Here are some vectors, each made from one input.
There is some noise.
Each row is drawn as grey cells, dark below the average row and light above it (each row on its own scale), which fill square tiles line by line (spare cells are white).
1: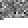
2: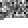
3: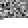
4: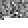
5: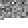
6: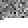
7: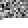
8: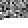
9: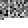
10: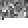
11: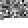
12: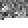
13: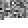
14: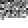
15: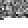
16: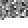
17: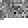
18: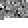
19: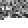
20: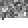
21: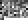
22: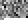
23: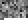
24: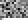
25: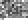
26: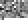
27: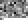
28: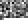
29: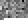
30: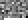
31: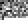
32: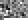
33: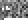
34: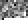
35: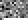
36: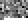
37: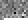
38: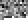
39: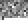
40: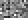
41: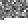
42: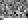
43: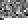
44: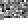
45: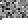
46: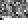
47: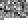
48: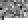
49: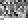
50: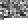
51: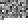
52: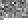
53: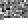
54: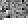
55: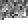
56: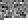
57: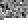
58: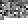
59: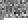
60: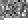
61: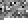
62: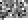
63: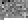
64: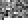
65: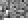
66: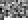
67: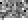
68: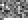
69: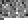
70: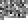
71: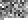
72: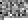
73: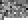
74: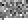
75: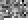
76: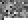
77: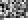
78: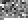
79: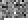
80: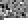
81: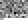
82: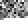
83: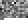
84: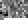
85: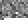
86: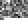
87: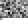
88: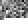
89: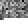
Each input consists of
either a node of an 8-node tree and four true/false values, or a node of a 9-node tree.
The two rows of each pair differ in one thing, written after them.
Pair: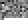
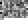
the node of the tree
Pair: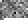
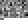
the node of the tree
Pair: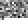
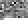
one of the four true/false values
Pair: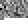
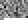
one of the four true/false values
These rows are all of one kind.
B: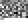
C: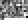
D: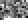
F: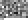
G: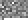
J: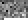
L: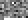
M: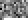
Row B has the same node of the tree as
D and F.
